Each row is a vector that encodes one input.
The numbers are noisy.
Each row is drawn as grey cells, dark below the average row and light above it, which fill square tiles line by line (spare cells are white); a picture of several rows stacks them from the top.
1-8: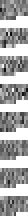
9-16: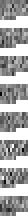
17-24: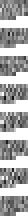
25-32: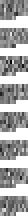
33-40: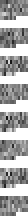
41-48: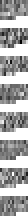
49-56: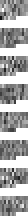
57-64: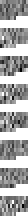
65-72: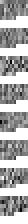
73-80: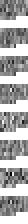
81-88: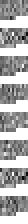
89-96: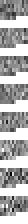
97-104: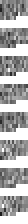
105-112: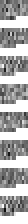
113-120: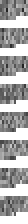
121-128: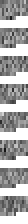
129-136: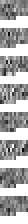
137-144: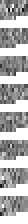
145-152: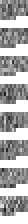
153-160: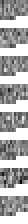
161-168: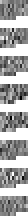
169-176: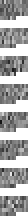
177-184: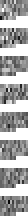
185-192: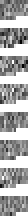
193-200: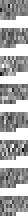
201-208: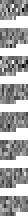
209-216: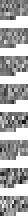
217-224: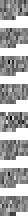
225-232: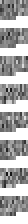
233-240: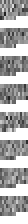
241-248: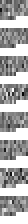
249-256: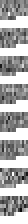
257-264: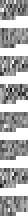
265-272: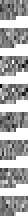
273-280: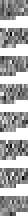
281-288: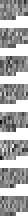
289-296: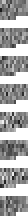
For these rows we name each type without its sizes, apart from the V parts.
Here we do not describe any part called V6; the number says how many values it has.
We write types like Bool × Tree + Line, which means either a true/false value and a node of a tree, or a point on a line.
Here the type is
Circle + List(Label × V6).
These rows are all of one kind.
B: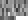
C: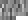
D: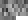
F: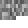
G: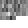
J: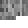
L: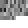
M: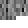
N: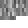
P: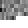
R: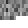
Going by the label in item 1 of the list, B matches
G and R.
